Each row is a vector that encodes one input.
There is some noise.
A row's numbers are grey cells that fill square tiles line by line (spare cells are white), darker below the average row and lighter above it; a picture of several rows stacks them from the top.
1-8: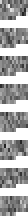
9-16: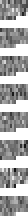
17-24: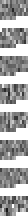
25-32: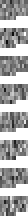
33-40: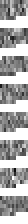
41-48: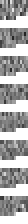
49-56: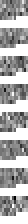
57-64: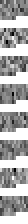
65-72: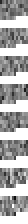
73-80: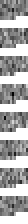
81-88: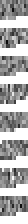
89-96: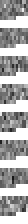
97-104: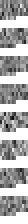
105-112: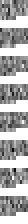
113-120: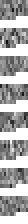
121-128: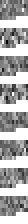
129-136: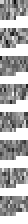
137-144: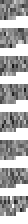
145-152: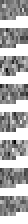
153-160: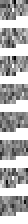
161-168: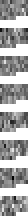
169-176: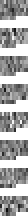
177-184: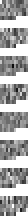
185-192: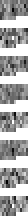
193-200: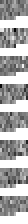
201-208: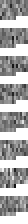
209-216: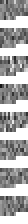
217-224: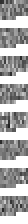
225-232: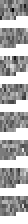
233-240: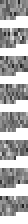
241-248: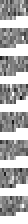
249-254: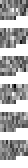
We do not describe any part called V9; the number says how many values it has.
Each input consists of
a point on a 6-point circle, together with either a point on a 6-point line, or a true/false value and a value of V9.
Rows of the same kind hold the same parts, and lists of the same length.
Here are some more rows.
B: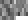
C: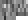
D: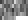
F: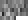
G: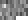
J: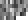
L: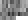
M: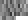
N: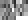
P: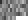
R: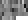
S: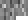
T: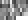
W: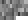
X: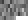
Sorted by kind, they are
B, C, D, F, G, L, M, P, R, S, W, X
J, N, T

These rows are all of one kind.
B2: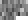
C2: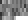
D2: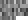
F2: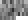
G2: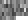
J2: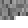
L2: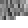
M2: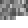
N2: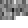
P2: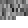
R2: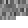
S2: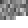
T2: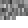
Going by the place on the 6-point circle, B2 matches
D2 and F2.
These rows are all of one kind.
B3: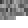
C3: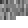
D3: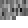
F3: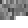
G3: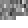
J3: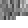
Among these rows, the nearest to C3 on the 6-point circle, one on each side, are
B3 and F3.
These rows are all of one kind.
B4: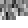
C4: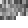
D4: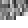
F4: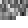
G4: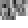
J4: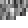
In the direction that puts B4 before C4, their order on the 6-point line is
B4, G4, D4, J4, F4, C4.
